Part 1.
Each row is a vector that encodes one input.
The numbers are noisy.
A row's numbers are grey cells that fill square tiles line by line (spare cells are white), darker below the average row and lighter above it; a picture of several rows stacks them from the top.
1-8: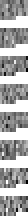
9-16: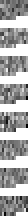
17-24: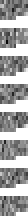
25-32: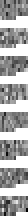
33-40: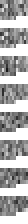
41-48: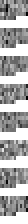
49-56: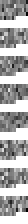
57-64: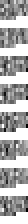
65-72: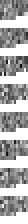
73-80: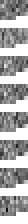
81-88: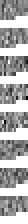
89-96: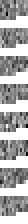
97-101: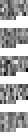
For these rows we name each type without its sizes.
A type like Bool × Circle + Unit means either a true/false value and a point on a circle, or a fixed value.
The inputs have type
(Bool × Bool × Bool × Bool + Line) × Tree.
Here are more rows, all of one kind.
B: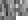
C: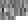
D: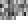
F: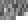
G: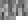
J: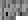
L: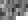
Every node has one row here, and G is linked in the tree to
C and D.
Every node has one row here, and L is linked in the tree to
F.
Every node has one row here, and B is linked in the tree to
J.
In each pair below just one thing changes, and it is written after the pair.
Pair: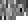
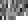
the place on the line
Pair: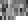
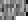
the place on the line
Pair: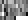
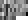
the place on the line
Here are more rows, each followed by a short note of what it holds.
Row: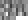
a node of a tree and four true/false values
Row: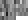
a node of a tree and four true/false values
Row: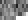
a node of a tree and four true/false values
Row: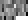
a point on a line and a node of a tree
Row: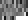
a point on a line and a node of a tree
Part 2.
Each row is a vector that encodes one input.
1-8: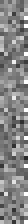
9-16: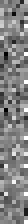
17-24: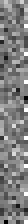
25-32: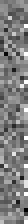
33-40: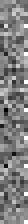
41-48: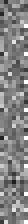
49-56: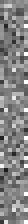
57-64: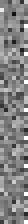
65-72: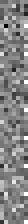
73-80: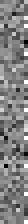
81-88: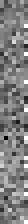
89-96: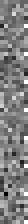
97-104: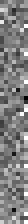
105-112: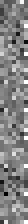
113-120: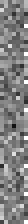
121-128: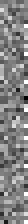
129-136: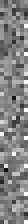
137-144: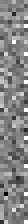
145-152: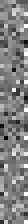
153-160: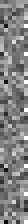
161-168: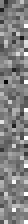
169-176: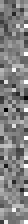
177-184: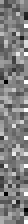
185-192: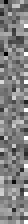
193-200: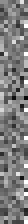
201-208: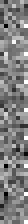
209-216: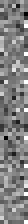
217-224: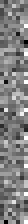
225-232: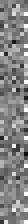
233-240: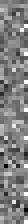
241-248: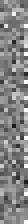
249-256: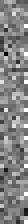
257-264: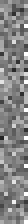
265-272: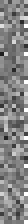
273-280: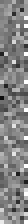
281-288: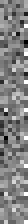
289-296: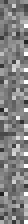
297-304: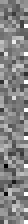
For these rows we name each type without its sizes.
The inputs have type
Bool × Bool × Bool × Bool × List(Line).
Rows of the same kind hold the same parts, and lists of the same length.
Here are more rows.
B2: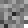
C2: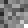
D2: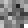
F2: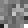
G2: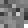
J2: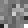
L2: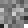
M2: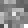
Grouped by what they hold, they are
B2, D2
C2, G2
F2, J2, L2, M2

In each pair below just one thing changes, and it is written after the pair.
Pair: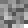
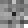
the place on the line in item 2 of the list
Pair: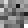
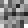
the place on the line in item 2 of the list
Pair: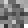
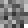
the place on the line in item 2 of the list
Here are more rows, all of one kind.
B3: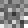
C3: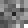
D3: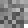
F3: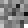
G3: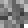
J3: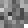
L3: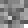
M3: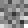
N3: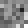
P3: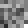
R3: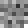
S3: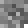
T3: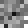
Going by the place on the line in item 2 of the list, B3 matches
M3 and T3.
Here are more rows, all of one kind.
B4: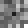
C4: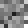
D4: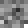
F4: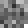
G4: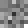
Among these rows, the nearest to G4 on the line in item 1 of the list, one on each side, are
D4 and F4.
